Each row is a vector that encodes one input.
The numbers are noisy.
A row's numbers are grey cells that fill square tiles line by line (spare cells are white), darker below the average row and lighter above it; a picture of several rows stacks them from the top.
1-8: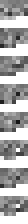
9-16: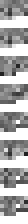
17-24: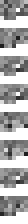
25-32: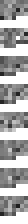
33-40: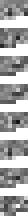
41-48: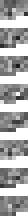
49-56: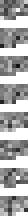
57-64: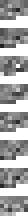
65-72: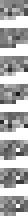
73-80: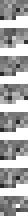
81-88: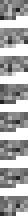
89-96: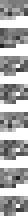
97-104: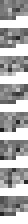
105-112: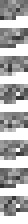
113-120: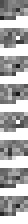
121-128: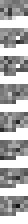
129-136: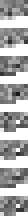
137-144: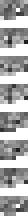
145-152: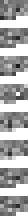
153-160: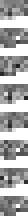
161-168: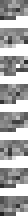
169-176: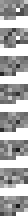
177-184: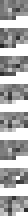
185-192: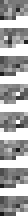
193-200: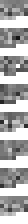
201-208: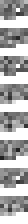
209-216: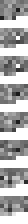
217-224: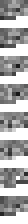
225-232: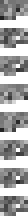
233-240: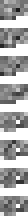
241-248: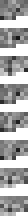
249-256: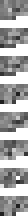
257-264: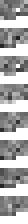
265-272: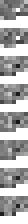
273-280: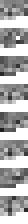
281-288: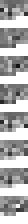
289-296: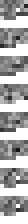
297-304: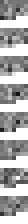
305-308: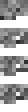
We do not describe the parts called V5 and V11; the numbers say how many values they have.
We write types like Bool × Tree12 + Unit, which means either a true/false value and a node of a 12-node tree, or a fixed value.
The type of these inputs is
Bool × (Line9 + V5) + V11.
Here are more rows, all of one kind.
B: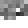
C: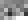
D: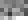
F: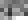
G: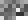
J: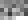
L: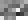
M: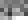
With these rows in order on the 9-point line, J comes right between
D and L.
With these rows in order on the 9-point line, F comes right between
G and M.
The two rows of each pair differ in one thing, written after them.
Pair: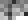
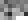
the value of V5
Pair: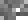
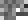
the value of V5
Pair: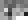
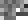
the true/false value
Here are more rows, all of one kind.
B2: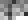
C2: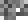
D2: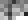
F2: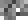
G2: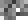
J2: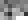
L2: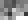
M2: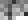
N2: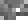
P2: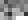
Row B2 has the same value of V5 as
D2, F2, G2 and M2.
